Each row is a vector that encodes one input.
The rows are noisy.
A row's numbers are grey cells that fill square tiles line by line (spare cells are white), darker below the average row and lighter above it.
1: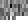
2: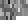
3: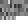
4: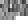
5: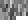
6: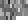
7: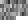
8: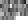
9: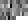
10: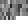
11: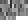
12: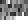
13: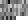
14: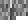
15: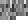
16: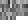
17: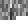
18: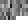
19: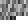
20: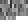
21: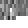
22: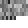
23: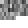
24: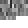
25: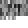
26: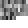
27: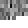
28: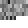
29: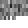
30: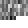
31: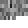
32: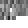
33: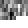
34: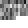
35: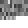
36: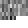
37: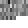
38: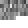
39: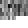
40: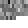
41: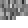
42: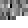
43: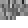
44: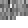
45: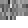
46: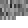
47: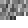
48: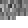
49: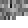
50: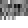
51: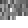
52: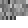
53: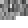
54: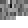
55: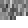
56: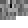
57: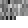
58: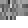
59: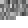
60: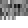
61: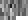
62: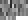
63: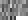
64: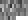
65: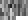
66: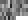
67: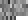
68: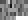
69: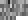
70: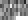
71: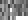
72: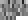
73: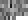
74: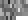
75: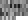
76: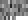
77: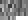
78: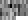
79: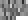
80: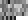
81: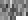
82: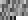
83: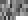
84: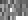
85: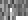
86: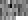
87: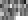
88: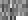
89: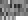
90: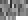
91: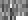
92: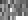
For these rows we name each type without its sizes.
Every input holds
either a point on a line, or a node of a tree.
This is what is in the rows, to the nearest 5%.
About 50% of them hold a point on a line. The rest hold a node of a tree.
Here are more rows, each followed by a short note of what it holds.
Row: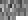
a point on a line
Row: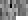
a point on a line
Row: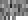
a point on a line
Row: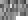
a node of a tree
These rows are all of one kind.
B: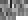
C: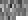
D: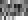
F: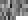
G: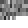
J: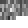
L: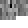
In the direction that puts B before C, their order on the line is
F, G, D, B, L, C, J.
